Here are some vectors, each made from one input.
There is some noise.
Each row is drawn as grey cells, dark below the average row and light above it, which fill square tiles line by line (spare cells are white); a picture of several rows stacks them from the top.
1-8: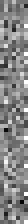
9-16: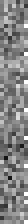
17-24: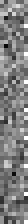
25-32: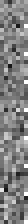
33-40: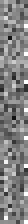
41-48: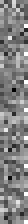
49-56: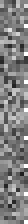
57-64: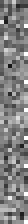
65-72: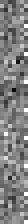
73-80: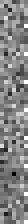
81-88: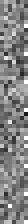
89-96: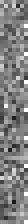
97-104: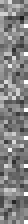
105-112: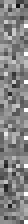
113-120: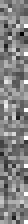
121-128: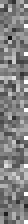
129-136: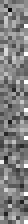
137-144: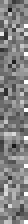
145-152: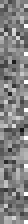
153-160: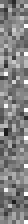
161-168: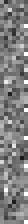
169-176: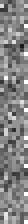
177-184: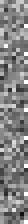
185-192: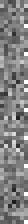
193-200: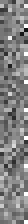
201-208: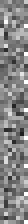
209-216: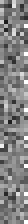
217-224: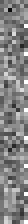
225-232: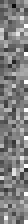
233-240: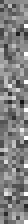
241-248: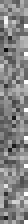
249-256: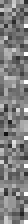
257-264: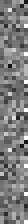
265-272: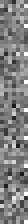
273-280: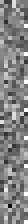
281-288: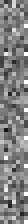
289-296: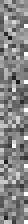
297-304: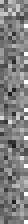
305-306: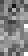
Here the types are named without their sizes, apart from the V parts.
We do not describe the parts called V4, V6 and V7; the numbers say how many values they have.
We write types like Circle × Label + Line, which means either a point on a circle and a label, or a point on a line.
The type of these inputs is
(Bool × Circle + Line) × (V4 × V6 + V7).
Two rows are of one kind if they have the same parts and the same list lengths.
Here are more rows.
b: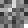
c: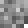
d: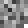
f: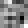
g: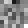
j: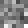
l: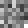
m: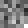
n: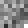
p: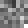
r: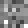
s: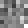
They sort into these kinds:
b, f, j, l, n
c, d, g, r
m
p, s

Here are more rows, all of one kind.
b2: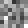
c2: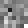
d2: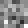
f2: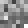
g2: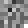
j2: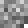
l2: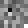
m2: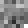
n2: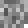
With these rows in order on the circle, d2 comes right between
m2 and n2.
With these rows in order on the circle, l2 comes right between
c2 and g2.
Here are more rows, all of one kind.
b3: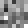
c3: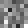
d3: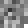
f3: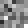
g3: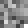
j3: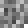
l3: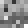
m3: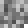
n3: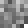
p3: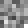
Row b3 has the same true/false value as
j3, l3, m3 and n3.
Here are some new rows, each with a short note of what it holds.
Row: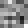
a point on a circle, a true/false value and a value of V7
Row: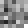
a point on a circle, a true/false value, a value of V4 and a value of V6
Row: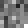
a point on a line and a value of V7
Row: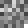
a point on a circle, a true/false value and a value of V7
